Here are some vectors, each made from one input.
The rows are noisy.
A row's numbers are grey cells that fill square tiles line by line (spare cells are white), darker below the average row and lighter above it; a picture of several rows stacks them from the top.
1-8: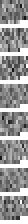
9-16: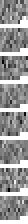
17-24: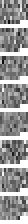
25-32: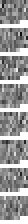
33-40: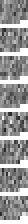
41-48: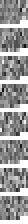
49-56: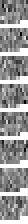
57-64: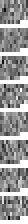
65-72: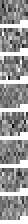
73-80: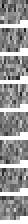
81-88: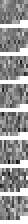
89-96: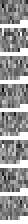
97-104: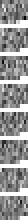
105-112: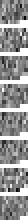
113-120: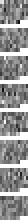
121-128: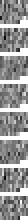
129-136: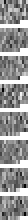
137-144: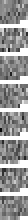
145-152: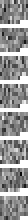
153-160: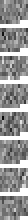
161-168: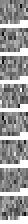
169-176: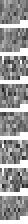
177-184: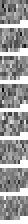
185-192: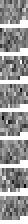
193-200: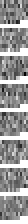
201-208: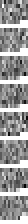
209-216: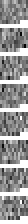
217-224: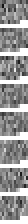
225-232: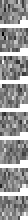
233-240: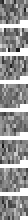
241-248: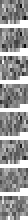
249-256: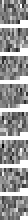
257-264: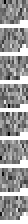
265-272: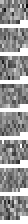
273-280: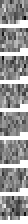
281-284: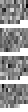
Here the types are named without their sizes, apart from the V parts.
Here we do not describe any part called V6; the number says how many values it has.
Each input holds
a point on a line, together with either a point on a circle and a true/false value, or a point on a line and a value of V6.
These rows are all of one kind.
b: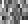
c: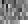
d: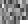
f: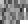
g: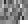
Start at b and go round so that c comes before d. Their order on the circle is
b, c, d, f, g.
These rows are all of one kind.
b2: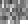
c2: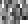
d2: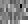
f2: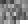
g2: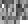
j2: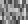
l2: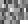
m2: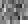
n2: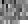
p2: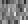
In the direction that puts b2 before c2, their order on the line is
m2, n2, d2, g2, p2, f2, b2, l2, j2, c2.
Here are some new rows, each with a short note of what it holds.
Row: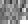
a point on a circle, a point on a line and a true/false value
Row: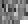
a point on each of two lines and a value of V6
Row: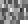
a point on a circle, a point on a line and a true/false value
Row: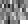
a point on each of two lines and a value of V6
